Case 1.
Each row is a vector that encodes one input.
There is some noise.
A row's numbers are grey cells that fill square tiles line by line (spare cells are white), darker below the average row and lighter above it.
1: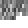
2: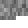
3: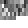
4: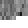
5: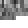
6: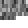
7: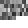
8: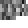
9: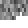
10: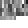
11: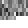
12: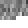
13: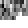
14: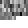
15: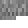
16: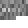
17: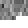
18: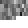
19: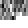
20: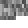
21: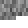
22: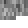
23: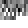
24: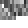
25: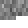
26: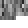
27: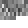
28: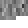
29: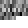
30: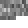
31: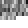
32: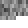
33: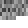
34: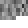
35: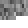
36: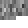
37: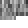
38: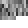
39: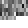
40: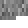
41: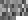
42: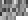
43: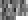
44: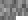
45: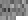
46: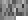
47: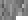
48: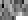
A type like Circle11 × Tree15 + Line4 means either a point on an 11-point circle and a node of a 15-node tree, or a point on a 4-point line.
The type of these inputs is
Bool × Line4.
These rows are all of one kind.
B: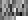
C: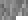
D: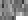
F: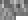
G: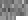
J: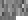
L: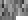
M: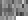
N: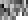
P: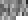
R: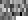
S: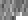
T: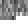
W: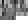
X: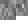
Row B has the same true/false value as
G, M, T and W.
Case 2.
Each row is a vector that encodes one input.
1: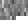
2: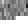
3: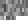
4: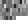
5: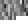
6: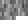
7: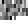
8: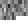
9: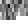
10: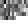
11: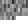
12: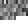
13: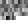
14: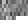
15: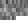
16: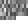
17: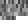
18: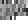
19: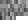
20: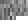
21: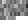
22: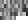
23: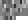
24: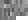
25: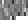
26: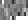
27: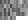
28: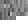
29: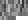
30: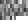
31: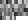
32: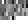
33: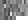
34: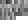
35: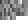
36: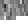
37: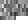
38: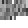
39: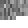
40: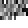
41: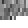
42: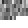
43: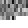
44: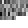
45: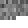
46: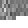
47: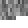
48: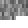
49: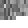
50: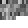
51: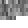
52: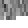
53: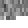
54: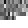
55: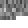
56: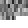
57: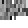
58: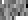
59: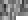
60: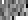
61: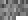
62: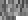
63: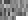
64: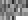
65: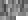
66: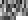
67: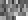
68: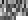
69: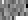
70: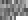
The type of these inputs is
Line6 + Line10.
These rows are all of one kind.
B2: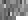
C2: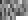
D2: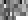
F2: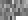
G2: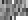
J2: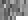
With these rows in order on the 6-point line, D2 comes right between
B2 and G2.
